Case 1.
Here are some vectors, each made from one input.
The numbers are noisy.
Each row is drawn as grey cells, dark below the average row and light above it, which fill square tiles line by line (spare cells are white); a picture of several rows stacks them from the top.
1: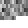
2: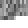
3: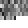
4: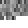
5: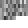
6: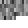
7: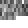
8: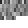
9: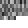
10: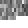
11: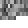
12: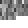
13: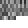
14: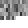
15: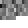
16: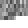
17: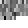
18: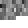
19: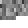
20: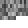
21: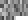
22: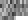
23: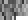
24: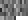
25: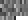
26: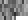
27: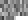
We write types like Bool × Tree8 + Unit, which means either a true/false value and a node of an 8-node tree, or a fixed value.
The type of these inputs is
Bool × Bool × Bool.
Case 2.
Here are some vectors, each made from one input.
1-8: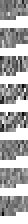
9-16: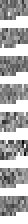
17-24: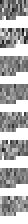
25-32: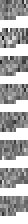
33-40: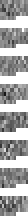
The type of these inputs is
Bool × Bool × Bool + Unit.
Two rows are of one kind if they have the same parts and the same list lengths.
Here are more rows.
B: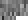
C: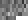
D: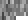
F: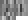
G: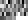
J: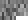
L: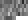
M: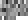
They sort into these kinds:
B, C, D, F, J, L, M
G

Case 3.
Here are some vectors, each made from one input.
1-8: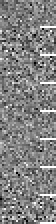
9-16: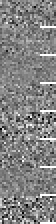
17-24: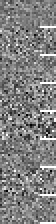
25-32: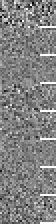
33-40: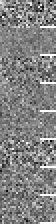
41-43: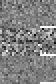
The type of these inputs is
Line5.
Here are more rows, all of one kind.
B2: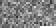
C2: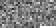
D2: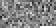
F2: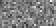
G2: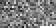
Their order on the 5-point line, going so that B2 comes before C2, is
B2, F2, D2, C2, G2.
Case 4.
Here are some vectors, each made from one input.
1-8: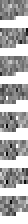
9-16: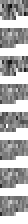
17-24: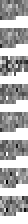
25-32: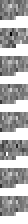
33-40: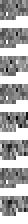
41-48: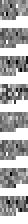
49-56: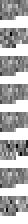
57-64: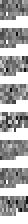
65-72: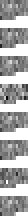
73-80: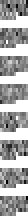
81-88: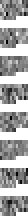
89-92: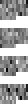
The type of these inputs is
Bool × Bool × Bool + Unit.
